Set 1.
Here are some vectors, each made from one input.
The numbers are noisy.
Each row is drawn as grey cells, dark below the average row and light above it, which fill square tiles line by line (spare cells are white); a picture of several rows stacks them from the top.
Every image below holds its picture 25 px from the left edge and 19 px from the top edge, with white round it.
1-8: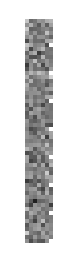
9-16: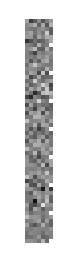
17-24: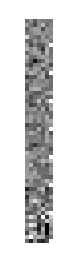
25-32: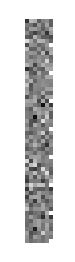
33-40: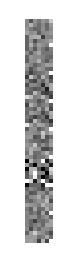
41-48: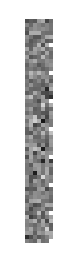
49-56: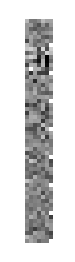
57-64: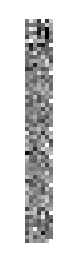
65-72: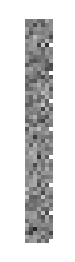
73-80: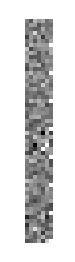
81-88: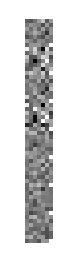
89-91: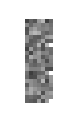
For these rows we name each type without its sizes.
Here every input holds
a list of points on a circle.
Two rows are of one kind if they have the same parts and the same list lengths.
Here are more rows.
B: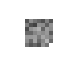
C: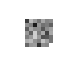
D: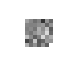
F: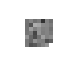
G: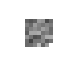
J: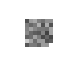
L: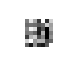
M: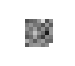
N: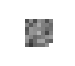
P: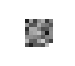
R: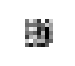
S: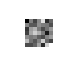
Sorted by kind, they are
B, D, F, G, N, P, S
C, J, M
L, R

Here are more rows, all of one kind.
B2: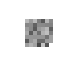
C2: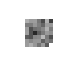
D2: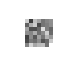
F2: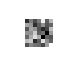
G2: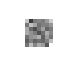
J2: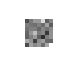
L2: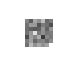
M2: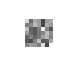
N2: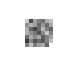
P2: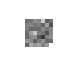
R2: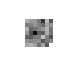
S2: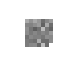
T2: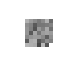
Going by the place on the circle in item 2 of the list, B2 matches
D2, J2, N2 and S2.
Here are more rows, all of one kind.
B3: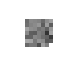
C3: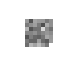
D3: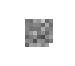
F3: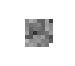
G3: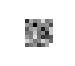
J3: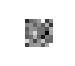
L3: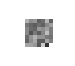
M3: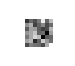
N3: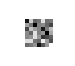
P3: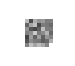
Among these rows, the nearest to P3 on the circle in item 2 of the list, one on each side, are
D3 and L3.
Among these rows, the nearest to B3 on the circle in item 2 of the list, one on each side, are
J3 and M3.
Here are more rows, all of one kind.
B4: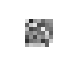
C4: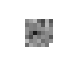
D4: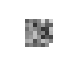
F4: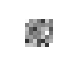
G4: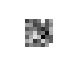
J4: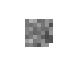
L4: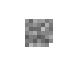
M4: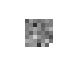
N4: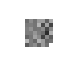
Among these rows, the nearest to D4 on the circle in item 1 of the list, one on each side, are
F4 and G4.
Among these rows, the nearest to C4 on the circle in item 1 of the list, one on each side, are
J4 and M4.
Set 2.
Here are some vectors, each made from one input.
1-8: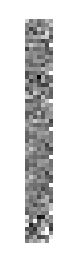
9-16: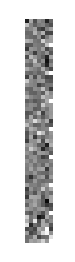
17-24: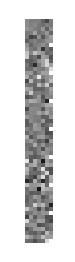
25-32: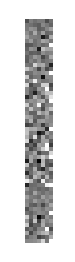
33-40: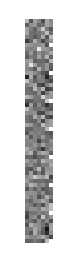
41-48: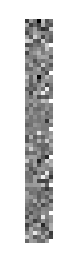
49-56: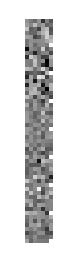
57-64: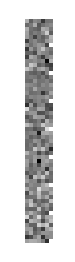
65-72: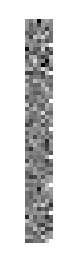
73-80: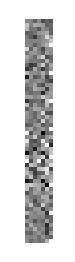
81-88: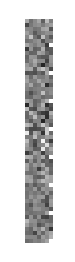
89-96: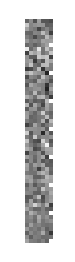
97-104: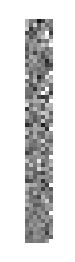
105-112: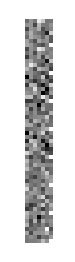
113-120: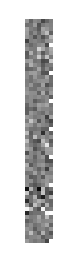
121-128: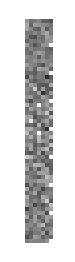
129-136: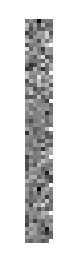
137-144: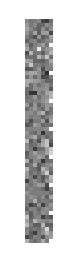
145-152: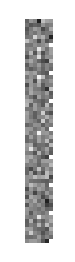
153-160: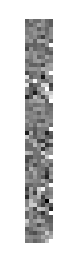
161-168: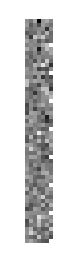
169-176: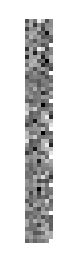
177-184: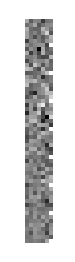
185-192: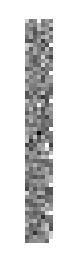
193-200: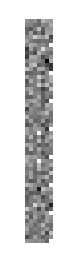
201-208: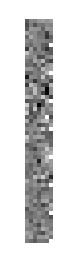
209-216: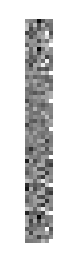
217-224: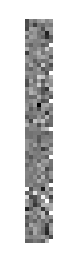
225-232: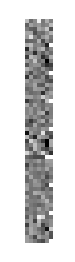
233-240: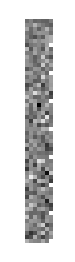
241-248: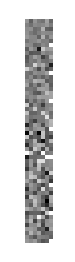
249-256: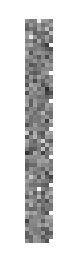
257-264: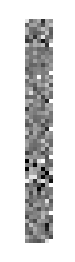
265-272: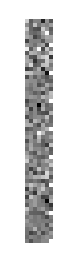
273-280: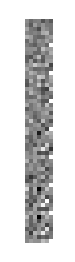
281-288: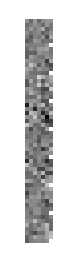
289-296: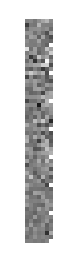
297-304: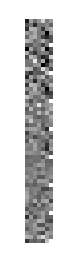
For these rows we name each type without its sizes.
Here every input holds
a point on a line, together with either a fixed value, or three true/false values.
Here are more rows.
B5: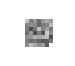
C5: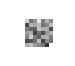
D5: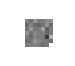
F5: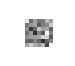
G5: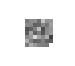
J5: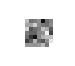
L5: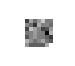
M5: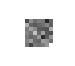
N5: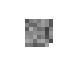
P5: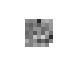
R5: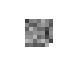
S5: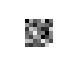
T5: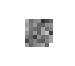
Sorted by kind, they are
B5, F5, G5, P5
C5, D5, J5, L5, M5, N5, R5, S5, T5

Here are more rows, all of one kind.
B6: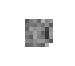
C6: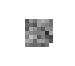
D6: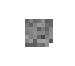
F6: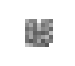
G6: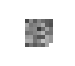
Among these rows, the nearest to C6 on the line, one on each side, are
B6 and F6.
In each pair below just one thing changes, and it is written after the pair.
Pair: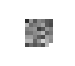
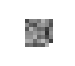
the place on the line
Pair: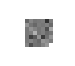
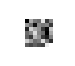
the place on the line
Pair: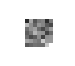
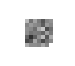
the place on the line
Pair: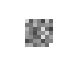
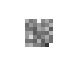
the place on the line
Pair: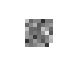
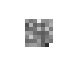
the place on the line
